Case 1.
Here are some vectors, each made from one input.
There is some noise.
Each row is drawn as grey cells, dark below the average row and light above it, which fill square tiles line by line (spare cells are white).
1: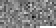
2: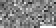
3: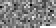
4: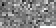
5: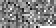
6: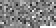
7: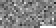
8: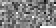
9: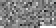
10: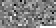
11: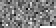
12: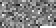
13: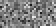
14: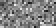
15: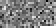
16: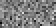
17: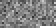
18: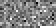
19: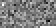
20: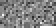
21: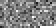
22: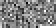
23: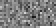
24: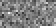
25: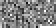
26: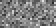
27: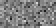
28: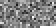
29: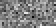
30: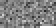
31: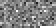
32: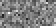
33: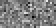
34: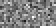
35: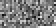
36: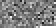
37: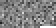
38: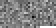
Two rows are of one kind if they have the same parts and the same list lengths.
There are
3 kinds of row.
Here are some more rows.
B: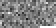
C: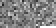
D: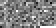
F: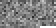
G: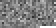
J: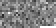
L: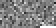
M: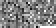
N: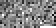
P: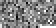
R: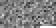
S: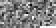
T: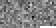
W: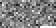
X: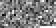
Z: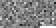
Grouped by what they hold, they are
B, C, F, G, J, L, N, R, T, X, Z
D, S, W
M, P

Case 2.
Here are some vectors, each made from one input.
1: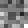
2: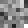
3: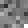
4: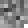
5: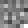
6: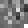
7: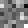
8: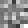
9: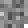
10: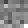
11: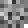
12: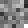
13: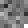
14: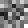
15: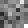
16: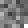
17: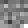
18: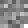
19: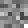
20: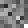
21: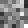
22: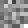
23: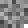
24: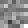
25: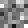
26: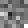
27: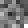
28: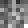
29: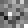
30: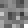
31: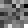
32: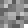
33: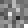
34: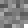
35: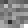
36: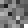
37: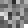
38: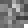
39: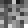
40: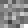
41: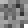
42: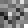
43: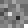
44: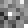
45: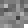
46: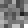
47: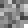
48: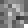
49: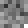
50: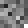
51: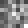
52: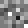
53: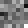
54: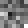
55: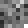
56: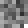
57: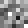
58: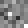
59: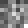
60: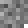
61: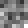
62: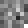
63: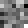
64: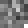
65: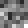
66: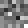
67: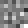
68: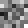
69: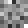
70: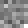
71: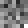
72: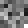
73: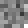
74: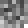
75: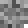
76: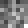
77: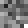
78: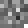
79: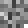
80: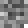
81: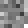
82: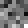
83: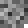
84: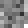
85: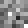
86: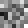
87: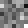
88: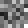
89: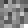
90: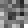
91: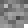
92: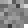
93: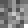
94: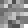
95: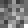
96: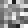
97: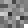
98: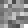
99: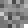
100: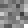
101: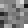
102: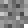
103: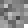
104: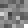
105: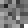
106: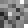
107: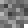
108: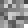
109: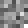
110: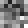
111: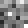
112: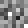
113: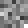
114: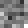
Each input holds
either a fixed value, or a node of a 12-node tree, or three true/false values.
